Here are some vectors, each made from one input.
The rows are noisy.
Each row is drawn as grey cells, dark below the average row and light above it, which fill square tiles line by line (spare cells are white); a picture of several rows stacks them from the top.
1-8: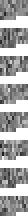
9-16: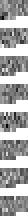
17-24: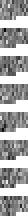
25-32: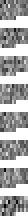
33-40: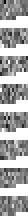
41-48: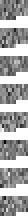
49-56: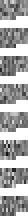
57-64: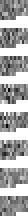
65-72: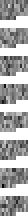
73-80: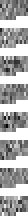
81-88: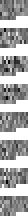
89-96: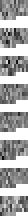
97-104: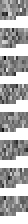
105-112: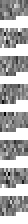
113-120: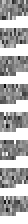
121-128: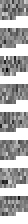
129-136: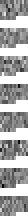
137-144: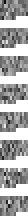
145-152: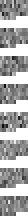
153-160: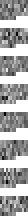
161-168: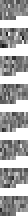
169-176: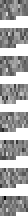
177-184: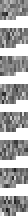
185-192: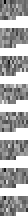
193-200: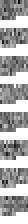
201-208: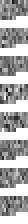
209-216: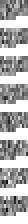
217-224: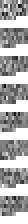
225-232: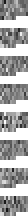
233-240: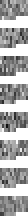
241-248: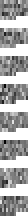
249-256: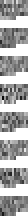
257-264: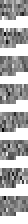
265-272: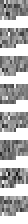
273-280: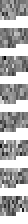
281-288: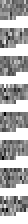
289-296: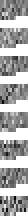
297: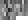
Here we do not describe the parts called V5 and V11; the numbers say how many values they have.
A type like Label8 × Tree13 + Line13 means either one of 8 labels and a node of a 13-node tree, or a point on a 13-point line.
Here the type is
(Bool × Bool × Bool + V11) × Tree10 × V5.
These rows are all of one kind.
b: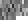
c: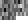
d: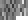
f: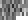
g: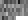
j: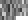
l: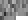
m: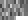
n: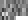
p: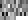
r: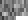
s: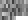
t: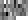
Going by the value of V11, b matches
m and s.
